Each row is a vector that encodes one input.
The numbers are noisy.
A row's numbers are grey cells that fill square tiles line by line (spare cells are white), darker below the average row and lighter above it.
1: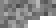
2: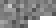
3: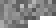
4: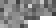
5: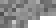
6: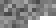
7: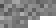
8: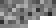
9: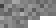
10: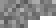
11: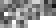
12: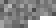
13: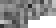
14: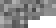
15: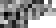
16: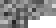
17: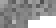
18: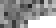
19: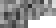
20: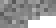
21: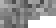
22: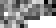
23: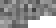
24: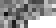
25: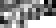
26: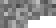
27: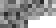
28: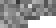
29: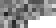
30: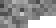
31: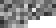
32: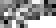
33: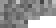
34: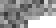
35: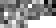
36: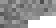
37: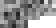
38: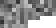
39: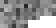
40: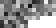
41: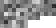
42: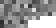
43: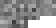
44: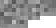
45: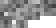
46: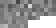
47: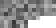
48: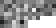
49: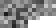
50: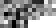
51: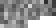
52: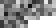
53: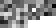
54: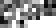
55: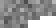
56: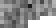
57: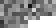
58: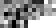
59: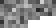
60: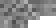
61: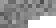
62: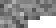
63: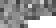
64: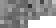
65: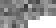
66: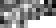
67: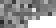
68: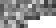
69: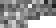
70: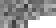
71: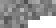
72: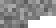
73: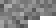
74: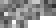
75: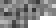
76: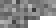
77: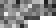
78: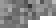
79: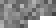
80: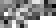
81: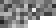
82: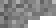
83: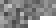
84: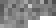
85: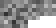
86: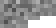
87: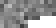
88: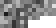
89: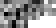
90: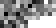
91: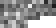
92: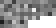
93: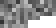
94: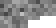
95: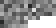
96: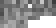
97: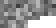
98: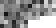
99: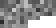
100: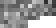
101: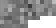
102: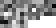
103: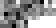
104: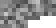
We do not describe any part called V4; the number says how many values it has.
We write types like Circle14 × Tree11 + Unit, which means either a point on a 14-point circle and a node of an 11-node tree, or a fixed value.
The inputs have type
(Bool × V4 + Line5) × Line5.
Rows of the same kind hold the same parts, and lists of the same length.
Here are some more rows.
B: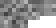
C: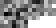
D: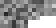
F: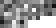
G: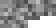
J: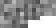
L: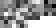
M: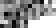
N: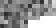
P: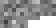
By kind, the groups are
B, C, D, J
F, G, L, M, N, P

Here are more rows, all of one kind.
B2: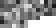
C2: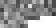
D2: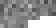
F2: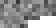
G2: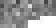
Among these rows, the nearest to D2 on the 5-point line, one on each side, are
C2 and G2.
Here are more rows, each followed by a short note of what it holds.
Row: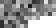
a point on each of two 5-point lines
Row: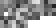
a point on each of two 5-point lines
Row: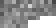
a point on a 5-point line, a true/false value and a value of V4
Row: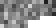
a point on a 5-point line, a true/false value and a value of V4
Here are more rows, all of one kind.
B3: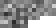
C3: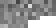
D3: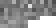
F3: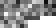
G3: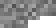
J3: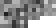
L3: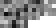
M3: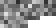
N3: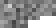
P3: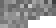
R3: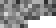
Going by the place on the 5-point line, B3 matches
F3, J3, L3 and M3.
